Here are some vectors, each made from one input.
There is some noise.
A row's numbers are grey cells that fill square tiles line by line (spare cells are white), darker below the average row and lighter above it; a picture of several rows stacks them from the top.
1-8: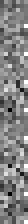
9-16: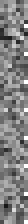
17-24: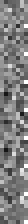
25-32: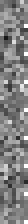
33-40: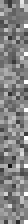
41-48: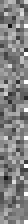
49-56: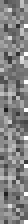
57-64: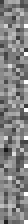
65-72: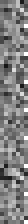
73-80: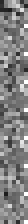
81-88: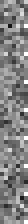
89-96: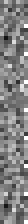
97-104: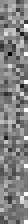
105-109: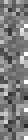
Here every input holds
a node of a 17-node tree.
